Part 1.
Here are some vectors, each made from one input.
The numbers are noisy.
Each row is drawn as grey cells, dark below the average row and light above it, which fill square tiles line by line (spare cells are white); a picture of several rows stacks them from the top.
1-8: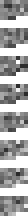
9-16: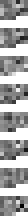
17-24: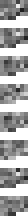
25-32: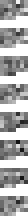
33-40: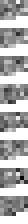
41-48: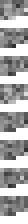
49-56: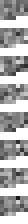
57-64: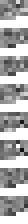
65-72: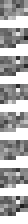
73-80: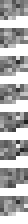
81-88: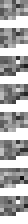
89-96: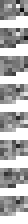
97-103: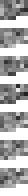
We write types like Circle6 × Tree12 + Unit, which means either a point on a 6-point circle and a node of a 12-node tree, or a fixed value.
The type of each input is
Bool × (Line9 + Line10).
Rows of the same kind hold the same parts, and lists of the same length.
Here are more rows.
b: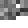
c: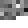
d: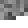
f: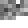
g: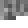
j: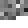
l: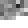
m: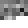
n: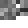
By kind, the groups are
b, c, j, m, n
d, f, g, l

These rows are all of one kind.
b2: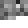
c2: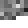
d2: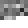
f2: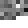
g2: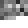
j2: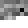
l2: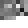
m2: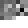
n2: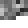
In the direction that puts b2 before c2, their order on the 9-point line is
m2, l2, g2, b2, f2, c2, d2, j2, n2.
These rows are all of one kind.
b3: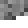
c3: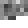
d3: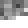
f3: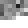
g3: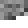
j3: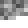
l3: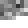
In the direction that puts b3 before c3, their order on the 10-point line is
g3, b3, j3, d3, f3, l3, c3.
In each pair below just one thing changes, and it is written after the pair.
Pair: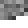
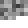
the true/false value
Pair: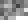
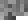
the true/false value
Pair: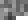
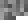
the place on the 10-point line
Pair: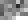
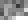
the place on the 10-point line
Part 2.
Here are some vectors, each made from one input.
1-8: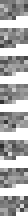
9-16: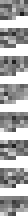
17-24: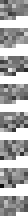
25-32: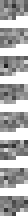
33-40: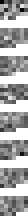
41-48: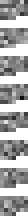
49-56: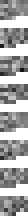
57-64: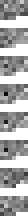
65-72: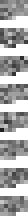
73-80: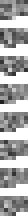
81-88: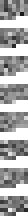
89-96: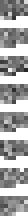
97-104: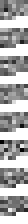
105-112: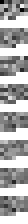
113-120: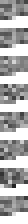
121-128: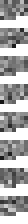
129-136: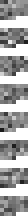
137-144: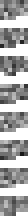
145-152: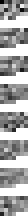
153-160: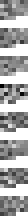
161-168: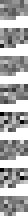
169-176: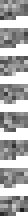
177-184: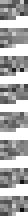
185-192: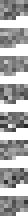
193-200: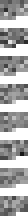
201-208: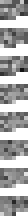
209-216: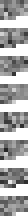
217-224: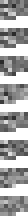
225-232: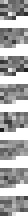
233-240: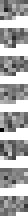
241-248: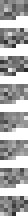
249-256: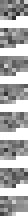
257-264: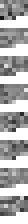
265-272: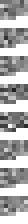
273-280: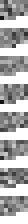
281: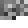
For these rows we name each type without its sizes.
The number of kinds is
4.
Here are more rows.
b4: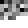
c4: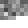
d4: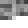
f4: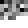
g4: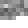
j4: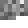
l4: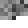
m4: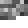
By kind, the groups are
b4, f4
c4, j4
d4, m4
g4, l4

